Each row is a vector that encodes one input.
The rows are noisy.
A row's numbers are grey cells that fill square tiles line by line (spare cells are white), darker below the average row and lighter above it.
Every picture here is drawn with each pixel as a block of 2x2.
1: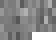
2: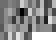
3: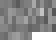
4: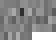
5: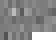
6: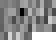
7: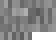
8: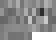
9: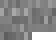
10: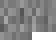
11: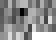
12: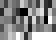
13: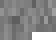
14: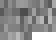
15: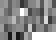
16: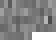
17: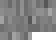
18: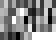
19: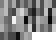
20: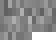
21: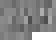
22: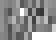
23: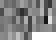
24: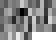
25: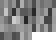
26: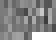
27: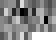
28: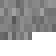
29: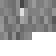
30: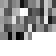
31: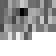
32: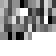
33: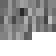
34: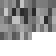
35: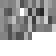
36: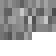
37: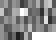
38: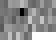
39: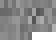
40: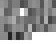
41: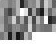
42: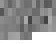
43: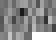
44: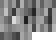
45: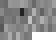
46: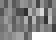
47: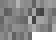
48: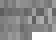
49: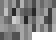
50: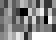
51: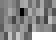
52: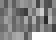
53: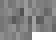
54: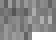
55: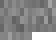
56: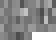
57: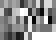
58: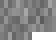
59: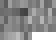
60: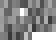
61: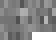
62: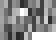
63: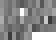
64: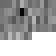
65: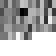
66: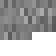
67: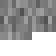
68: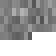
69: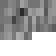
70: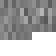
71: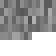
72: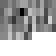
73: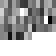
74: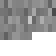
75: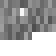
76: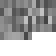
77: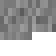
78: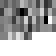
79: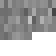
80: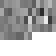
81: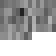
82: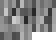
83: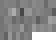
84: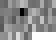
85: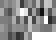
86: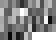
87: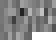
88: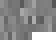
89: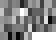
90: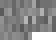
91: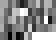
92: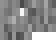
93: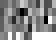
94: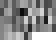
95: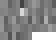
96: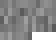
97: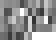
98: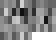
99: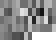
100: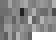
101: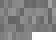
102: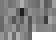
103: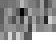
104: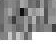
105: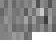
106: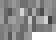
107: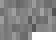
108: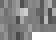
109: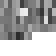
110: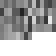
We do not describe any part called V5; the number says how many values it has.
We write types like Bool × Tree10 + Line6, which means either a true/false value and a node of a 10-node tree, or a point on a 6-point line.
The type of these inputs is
List2(Bool × V5).
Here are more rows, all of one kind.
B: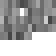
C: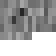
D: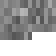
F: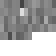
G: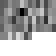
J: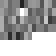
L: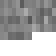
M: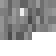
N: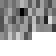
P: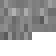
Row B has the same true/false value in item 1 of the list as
F, J and M.
